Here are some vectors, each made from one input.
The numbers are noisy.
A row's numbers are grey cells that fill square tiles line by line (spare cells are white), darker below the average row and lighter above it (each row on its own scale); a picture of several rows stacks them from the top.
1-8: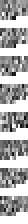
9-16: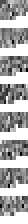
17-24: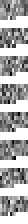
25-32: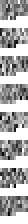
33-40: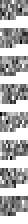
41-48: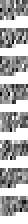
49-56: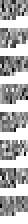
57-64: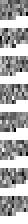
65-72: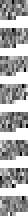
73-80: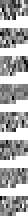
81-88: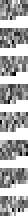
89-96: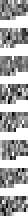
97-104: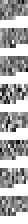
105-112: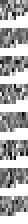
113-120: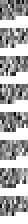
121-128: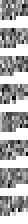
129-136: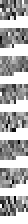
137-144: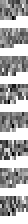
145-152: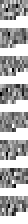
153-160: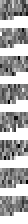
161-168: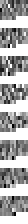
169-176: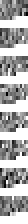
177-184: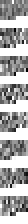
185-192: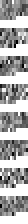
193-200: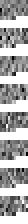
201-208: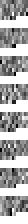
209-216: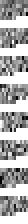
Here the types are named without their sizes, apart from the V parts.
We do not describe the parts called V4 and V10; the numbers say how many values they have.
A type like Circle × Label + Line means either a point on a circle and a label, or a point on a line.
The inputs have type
(Circle + V10) × Line × V4.
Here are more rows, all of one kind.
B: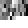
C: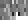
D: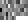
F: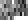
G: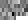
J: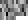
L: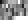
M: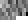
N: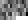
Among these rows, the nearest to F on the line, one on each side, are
B and D.
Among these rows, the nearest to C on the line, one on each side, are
B and G.
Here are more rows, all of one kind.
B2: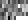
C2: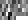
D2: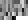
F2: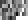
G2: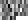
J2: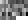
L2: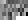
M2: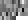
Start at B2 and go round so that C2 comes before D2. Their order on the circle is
B2, C2, J2, F2, G2, M2, D2, L2.
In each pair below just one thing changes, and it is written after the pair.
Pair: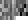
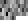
the value of V4
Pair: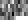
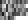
the value of V10
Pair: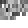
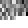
the value of V4
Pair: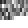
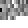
the value of V4
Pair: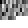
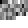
the place on the line
